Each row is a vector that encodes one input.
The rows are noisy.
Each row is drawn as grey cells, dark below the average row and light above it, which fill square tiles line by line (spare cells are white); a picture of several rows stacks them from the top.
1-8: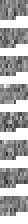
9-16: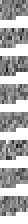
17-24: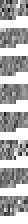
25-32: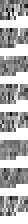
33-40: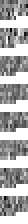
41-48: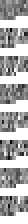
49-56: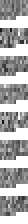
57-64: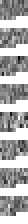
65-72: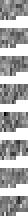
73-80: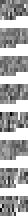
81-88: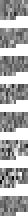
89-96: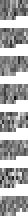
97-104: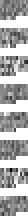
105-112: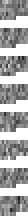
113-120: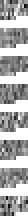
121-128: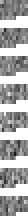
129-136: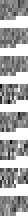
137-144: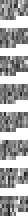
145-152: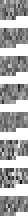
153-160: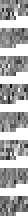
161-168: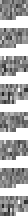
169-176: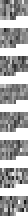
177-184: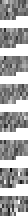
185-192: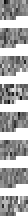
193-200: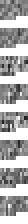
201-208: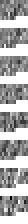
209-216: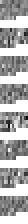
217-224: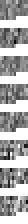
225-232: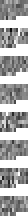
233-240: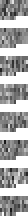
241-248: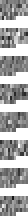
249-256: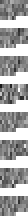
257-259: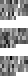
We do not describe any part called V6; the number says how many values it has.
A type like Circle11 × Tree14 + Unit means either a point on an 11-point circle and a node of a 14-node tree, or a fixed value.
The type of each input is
Bool × Bool × Bool × Bool × V6 + List3(Line4).
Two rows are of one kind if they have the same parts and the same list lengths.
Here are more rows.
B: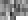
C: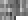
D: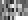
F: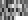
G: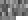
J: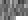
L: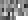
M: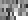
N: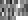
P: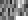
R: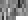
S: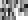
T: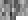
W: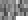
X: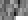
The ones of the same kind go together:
B, C, G, J, R, T, W, X
D, F
L, M, S
N
P

